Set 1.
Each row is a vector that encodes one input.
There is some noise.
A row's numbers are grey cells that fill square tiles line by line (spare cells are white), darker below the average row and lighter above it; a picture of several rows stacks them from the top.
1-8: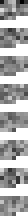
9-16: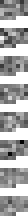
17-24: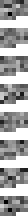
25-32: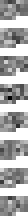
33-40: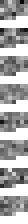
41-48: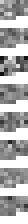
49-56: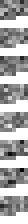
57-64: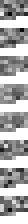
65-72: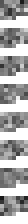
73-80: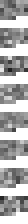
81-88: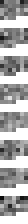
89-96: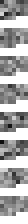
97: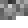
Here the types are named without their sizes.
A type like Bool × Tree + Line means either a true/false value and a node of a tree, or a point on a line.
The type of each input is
Label × Label + Tree.
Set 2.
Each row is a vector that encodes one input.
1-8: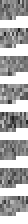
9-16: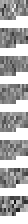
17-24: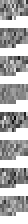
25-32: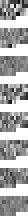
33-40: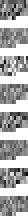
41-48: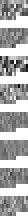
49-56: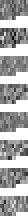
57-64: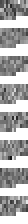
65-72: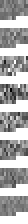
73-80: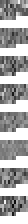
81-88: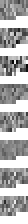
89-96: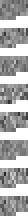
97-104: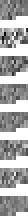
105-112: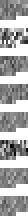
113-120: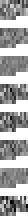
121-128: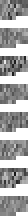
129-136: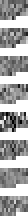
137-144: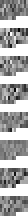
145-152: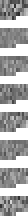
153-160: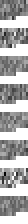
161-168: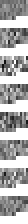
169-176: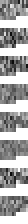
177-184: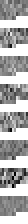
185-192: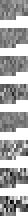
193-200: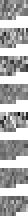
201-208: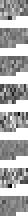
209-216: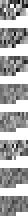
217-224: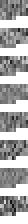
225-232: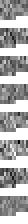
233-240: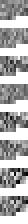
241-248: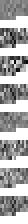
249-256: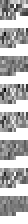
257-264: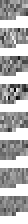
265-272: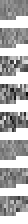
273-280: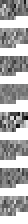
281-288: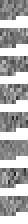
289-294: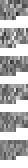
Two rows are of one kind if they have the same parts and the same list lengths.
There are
3 kinds of row.
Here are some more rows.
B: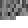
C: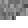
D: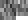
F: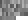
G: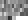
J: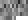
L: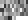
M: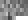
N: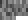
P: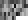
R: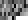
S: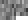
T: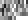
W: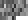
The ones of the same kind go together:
B, N
C, D, F, P, R, T, W
G, J, L, M, S

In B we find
a fixed value.
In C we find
a point on a 9-point circle and three true/false values.
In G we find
a point on a 6-point circle.
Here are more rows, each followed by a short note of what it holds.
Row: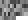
a point on a 6-point circle
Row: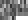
a point on a 9-point circle and three true/false values
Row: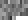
a point on a 6-point circle
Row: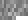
a point on a 9-point circle and three true/false values
